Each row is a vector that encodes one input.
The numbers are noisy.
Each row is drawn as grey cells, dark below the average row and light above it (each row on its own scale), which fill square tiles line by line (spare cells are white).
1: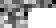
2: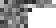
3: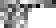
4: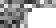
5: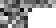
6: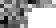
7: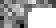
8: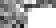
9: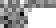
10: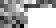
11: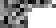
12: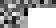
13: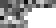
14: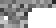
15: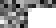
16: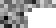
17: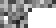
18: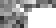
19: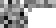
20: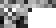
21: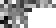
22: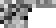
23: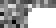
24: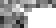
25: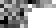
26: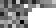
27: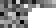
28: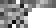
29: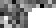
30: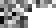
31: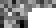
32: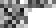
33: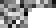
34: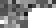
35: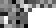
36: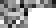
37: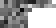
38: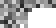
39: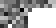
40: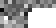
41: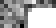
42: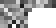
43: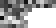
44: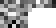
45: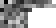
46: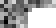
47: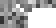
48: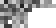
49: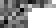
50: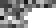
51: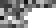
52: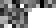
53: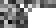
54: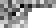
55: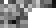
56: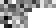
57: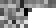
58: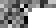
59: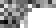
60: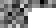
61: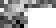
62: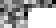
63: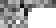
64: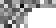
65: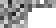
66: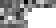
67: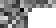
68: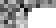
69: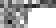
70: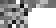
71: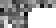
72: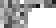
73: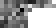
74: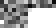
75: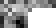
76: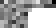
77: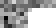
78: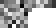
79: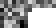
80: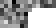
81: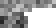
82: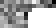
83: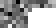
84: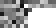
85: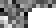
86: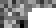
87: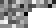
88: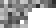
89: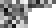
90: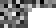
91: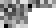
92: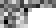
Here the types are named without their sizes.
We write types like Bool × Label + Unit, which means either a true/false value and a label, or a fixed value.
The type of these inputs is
List(Circle).
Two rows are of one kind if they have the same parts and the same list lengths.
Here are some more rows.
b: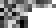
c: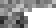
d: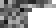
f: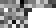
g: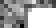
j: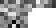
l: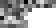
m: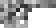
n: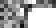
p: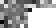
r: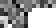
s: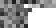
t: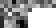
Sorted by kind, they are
b, c, g, n, t
d, f, j, p, s
l
m, r

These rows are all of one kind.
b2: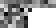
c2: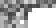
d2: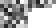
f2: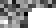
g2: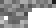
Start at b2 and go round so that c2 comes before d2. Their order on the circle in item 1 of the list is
b2, f2, g2, c2, d2.
